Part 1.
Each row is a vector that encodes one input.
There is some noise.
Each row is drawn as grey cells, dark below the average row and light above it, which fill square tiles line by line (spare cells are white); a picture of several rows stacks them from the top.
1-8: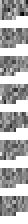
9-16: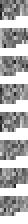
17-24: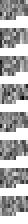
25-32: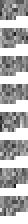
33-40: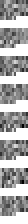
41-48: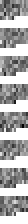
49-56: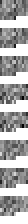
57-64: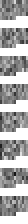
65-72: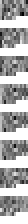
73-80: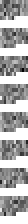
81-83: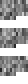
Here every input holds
a point on a 9-point line and a true/false value.
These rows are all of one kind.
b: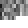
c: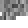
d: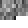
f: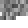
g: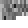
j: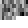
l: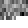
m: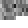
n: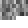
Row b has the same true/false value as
d and l.
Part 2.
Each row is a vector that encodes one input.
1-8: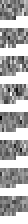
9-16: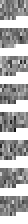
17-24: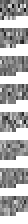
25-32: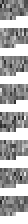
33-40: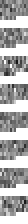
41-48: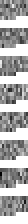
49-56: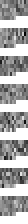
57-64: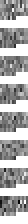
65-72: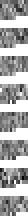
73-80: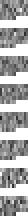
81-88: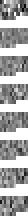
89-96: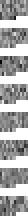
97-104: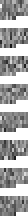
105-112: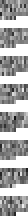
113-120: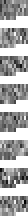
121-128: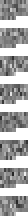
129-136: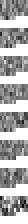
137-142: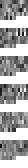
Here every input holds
either a point on a 6-point circle and a point on a 10-point circle, or a fixed value.
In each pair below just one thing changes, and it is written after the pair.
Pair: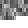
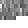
the place on the 6-point circle
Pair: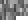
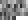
the place on the 6-point circle
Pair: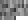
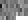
the place on the 6-point circle
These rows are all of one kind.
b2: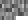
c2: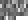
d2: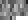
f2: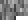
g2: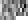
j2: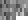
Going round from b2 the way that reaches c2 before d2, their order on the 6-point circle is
b2, j2, c2, f2, g2, d2.
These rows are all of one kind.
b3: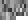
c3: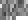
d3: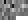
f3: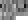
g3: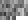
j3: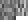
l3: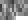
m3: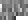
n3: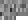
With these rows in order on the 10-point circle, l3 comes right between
d3 and j3.
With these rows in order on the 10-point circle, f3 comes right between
g3 and j3.
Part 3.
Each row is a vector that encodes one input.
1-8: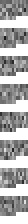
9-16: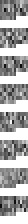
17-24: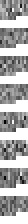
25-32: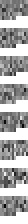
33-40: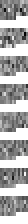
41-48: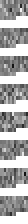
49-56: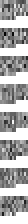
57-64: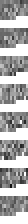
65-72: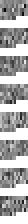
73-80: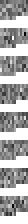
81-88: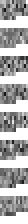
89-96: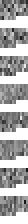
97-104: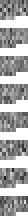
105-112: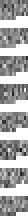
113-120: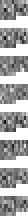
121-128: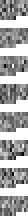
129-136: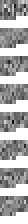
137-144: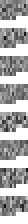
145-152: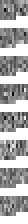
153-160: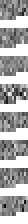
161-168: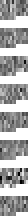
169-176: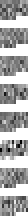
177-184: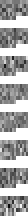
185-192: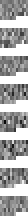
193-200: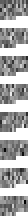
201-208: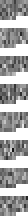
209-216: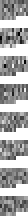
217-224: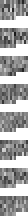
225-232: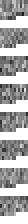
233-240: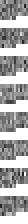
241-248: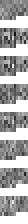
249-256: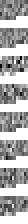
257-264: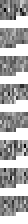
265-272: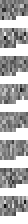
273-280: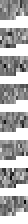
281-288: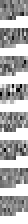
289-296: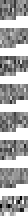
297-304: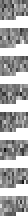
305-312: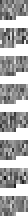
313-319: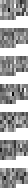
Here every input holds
a list of up to two points on a 6-point circle.
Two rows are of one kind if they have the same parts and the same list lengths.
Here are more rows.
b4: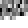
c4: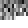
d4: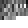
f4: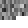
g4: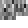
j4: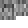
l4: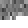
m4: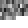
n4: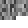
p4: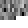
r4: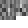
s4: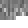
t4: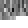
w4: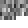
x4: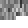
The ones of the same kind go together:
b4
c4, d4, j4, s4, t4, w4, x4
f4, g4, l4, m4, n4, p4, r4

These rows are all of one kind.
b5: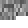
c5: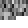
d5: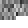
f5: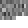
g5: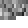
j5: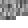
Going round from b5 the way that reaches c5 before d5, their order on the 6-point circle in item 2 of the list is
b5, f5, c5, g5, j5, d5.
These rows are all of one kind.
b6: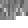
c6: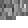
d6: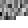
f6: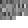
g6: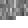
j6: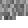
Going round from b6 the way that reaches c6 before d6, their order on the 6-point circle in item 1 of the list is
b6, f6, j6, g6, c6, d6.
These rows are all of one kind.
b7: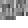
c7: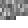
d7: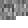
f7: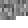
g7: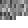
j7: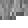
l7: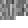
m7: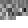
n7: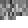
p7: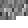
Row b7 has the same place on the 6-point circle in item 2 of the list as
d7, g7, l7 and n7.
